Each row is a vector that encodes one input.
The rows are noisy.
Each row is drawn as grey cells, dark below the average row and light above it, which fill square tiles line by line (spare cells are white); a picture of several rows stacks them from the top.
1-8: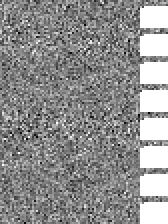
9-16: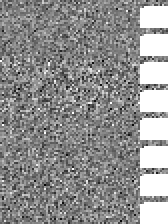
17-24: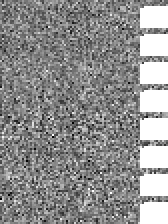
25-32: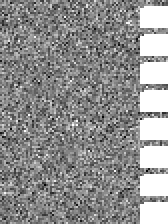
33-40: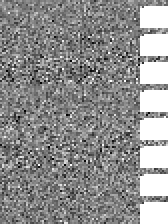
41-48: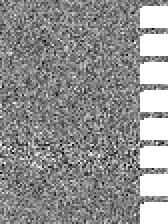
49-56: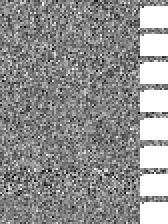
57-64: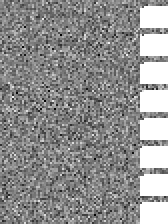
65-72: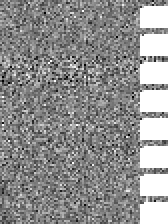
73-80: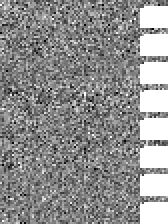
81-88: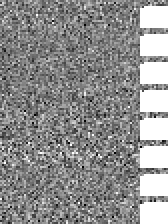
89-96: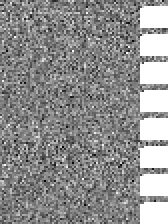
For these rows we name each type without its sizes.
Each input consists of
either a label, or a point on a line, or a node of a tree.
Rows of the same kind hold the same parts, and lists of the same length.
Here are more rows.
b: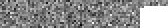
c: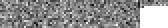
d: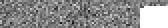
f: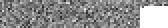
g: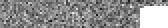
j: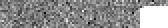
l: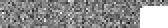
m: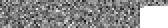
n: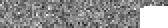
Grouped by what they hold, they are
b, d
c, g, j, l, m
f, n

